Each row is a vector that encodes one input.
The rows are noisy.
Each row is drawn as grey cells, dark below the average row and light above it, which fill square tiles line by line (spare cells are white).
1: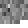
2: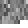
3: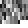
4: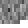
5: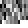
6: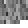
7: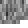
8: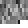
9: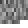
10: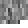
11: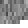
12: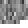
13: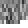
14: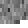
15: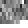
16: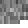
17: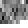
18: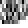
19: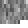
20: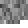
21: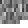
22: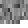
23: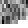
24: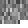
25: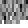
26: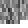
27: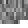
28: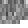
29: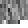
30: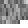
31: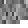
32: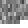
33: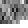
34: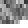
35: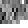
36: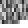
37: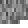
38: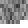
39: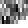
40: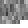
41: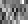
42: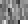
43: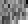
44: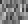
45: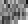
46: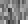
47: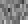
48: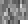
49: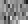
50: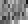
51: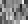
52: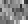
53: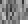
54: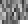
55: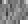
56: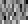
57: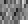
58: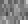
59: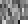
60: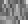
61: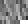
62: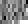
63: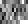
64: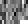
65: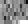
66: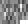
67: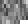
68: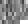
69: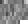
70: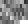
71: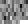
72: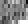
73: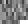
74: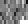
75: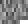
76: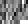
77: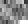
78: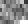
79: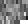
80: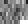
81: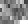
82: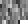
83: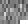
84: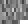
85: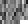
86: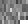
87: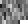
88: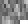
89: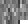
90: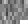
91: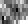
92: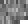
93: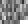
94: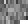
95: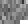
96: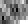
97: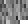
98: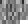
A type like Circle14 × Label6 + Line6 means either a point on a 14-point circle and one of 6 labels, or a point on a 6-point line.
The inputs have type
Circle5 + Circle10.
